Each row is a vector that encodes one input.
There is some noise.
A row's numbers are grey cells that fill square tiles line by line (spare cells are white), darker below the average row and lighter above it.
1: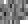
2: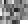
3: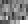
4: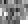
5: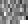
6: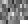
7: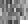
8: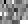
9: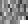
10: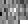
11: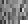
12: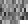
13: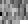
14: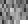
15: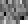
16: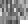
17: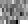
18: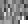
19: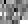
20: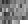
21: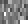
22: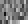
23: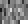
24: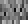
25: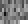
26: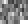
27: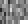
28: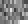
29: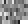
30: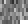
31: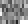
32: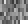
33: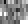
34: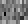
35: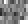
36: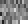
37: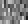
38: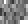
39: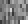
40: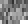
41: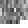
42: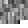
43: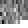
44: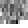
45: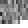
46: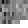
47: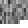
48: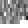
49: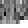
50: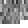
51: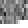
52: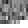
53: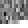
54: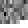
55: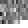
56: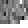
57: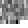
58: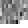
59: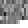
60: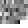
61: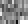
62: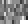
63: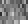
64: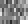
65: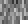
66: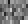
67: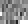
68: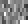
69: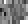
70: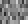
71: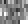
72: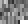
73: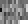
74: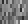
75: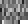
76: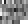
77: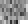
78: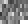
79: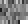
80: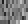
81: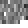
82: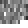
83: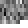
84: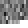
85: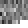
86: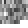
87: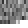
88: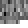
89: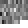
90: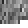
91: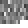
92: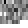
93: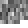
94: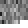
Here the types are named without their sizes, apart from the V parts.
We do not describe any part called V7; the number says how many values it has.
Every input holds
a label, together with either a point on a circle, or a value of V7.
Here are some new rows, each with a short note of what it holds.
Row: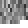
a point on a circle and a label
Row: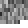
a point on a circle and a label
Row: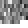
a point on a circle and a label
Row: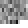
a point on a circle and a label
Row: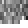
a point on a circle and a label
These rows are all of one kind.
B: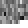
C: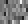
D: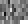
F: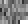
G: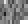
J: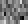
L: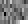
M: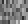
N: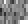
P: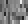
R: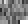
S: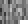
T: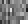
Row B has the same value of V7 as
C, J and P.
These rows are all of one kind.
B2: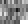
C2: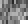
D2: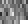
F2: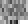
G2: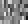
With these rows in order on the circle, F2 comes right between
B2 and C2.
